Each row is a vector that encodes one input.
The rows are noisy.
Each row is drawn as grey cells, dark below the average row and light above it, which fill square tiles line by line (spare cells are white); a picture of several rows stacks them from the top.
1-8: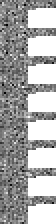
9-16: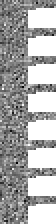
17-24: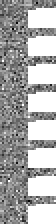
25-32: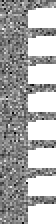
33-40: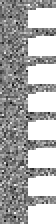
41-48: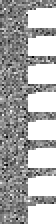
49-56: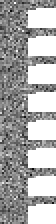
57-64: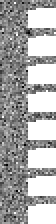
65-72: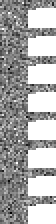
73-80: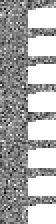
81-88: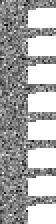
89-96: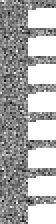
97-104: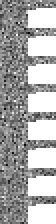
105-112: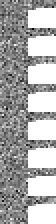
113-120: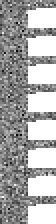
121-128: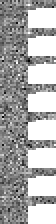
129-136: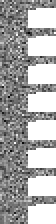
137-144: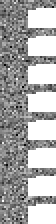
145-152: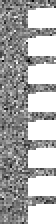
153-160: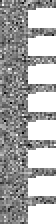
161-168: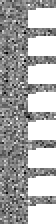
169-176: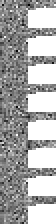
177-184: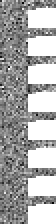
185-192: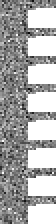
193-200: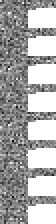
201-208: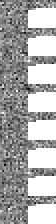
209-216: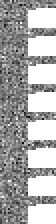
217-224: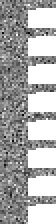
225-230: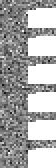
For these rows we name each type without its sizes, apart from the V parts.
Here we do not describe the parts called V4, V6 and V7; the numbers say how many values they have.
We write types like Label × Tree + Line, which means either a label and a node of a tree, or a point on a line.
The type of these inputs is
Bool × Bool × Bool × Bool × V7 + Line × (Tree + V6) + V4.
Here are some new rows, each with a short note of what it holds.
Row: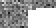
a point on a line and a value of V6
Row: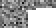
a value of V4
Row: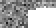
four true/false values and a value of V7
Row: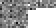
a point on a line and a node of a tree
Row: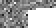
a point on a line and a node of a tree
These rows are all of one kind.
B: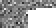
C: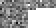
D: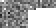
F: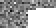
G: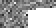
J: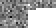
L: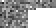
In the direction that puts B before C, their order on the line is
G, B, C, J, F, L, D.
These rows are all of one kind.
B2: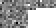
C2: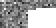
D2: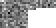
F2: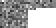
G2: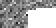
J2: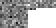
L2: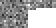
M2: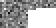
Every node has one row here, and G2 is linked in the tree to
M2.
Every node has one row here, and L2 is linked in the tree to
J2.
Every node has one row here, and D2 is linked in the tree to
B2, J2 and M2.
